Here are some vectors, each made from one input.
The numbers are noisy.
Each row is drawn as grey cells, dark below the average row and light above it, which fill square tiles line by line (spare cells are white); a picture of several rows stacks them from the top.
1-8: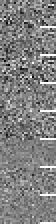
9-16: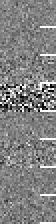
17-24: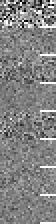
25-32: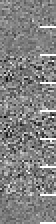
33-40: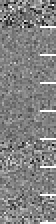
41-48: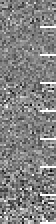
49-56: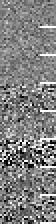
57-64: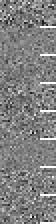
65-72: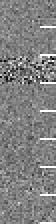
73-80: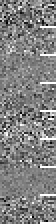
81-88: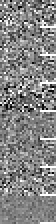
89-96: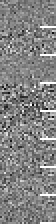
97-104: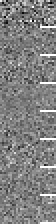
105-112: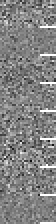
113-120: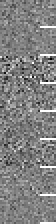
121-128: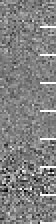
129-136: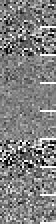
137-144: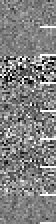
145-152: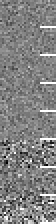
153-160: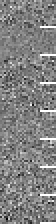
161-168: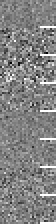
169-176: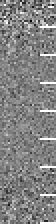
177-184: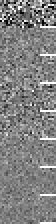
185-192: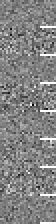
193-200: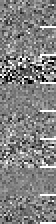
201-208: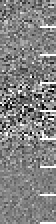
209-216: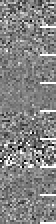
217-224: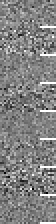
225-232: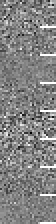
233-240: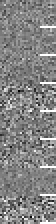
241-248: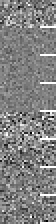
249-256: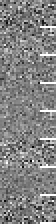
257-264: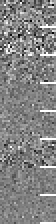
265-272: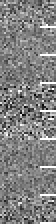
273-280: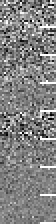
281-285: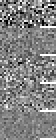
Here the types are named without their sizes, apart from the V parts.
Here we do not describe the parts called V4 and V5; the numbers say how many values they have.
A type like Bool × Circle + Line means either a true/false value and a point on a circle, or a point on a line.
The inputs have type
Circle + Line × (Line + V5) × V4.
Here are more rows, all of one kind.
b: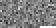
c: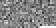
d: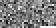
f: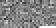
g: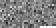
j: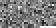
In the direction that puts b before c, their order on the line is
b, d, f, c, j, g.
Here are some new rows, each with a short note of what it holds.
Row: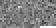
a point on a line, a value of V4 and a value of V5
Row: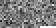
a point on each of two lines and a value of V4
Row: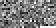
a point on a circle
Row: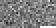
a point on each of two lines and a value of V4
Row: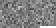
a point on each of two lines and a value of V4
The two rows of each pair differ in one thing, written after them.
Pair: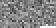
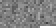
the place on the line
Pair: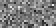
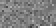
the value of V4
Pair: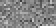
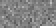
the value of V5
